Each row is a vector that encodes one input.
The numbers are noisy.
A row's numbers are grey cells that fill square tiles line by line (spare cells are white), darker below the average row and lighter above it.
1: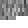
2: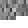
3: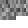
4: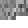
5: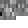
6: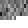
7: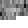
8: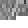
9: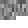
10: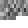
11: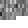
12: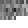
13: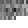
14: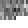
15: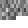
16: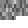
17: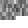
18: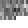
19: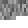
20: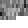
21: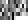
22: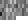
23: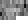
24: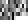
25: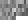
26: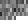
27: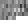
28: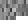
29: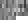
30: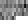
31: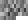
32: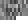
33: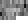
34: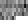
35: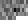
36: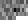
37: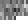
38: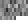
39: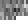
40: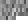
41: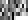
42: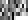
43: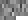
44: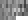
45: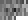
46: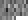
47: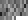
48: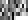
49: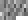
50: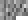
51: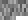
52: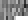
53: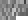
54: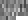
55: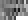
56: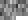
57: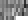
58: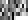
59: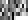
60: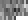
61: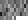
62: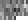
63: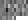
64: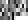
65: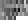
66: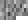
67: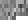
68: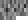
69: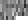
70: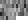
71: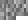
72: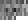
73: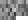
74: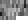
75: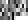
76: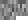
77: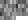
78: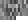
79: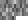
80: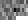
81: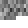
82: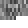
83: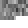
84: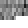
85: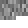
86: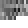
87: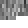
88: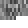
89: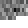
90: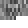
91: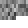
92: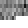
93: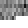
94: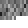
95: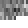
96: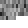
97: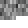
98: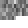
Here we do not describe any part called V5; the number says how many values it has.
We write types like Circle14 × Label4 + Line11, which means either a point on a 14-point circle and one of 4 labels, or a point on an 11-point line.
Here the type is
List2(Bool × V5).
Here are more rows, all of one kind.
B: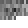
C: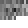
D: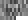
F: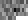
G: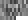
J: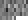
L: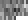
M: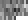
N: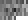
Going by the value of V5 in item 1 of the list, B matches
C, J and N.
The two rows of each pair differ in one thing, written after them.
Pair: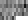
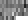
the true/false value in item 2 of the list
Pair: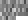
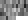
the value of V5 in item 1 of the list
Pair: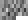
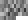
the value of V5 in item 2 of the list
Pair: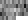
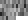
the true/false value in item 2 of the list
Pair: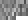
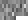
the true/false value in item 1 of the list
